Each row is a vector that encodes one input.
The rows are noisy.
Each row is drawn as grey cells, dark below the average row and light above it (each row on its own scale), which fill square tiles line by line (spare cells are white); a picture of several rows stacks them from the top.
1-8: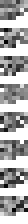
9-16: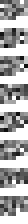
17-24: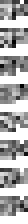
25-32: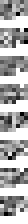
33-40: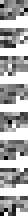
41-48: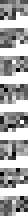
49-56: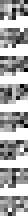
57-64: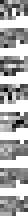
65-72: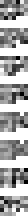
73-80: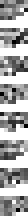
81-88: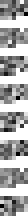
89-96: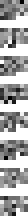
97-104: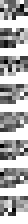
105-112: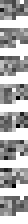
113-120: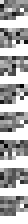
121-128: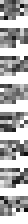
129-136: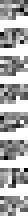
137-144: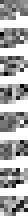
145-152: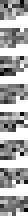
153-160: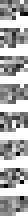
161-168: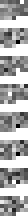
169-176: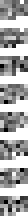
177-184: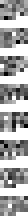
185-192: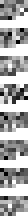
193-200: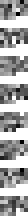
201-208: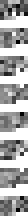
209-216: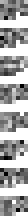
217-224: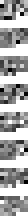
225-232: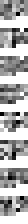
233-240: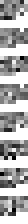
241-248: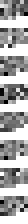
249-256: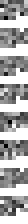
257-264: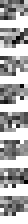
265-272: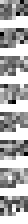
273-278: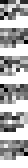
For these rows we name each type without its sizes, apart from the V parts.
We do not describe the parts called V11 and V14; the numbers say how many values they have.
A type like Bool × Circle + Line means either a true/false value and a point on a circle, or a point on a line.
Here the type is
Bool × Label + (Line + V11) × V14.
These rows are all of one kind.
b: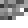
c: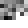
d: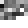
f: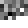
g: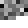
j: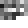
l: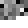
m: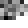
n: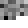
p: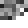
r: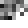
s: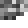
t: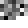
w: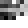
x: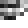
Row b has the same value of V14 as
c, p, r and x.
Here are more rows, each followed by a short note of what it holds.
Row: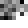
a point on a line and a value of V14
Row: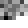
a point on a line and a value of V14
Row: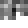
a value of V11 and a value of V14
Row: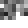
a value of V11 and a value of V14
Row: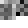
a label and a true/false value
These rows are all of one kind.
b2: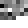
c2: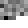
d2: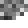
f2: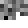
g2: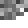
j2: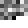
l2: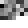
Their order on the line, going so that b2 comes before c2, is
j2, b2, g2, l2, d2, f2, c2.
